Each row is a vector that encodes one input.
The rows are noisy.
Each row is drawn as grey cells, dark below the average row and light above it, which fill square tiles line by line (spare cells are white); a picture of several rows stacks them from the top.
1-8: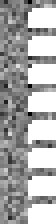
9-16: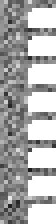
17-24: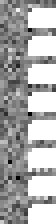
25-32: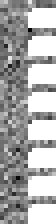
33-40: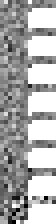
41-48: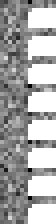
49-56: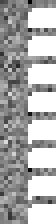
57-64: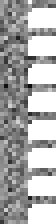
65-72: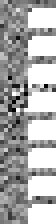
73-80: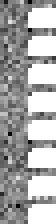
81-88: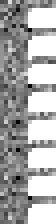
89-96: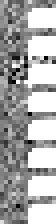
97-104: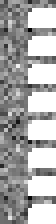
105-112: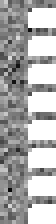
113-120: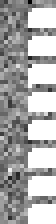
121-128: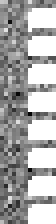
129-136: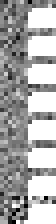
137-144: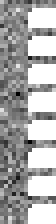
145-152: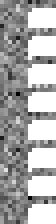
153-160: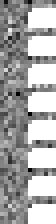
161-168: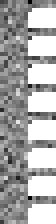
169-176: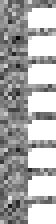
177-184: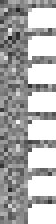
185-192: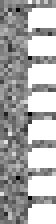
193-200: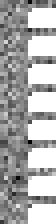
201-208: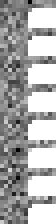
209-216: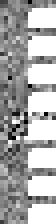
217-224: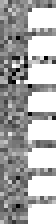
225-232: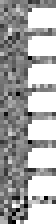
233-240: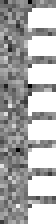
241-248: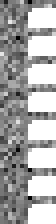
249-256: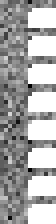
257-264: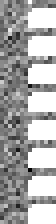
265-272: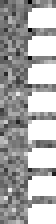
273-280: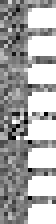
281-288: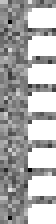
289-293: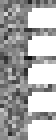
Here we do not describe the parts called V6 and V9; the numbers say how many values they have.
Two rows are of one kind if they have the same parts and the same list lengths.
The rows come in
3 kinds.
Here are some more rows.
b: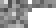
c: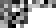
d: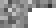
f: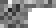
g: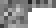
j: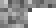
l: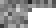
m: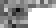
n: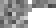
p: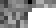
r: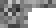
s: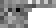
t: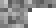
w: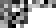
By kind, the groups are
b, d, f, j, m, n, r, s, t
c, w
g, l, p

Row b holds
a true/false value and a value of V9.
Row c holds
a fixed value.
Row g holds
one of 8 labels, a true/false value and a value of V6.
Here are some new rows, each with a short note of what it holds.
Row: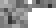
a true/false value and a value of V9
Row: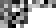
a fixed value
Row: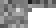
one of 8 labels, a true/false value and a value of V6
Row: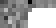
one of 8 labels, a true/false value and a value of V6
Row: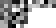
a fixed value
